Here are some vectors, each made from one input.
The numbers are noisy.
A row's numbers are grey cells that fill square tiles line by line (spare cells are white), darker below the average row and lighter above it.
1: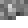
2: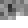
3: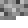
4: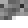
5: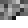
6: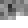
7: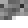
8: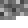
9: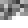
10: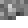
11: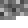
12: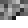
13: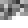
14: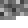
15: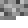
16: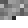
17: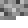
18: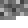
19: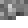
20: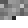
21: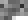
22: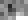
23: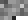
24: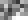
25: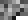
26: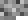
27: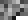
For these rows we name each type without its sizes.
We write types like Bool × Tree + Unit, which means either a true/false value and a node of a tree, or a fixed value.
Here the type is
Bool × Bool × Bool.
